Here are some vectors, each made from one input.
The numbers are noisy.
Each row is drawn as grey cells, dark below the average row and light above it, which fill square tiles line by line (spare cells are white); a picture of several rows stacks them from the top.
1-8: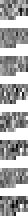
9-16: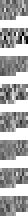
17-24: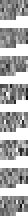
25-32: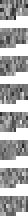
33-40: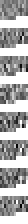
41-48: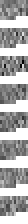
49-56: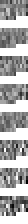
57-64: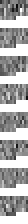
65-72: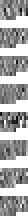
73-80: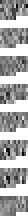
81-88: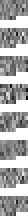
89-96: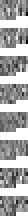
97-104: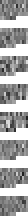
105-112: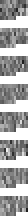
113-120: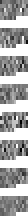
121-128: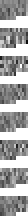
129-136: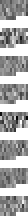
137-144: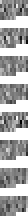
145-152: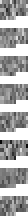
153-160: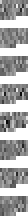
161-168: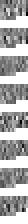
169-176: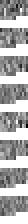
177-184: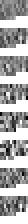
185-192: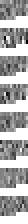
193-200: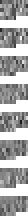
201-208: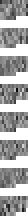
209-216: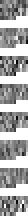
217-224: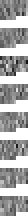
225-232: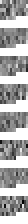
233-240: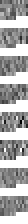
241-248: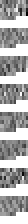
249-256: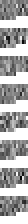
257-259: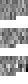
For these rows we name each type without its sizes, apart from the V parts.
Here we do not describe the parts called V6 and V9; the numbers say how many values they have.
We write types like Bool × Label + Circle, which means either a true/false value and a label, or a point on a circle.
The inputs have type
List(Line) + V6 × V9.
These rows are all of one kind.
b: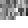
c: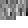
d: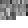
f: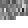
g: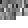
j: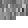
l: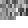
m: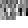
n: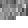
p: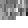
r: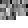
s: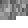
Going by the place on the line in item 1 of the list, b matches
d, g, p and r.
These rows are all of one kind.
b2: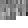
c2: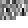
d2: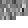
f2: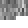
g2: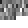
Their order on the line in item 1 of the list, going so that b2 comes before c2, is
d2, g2, f2, b2, c2.
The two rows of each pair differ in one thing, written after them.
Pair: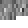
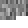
the place on the line in item 1 of the list
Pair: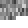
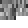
the place on the line in item 1 of the list
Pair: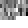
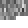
the place on the line in item 1 of the list
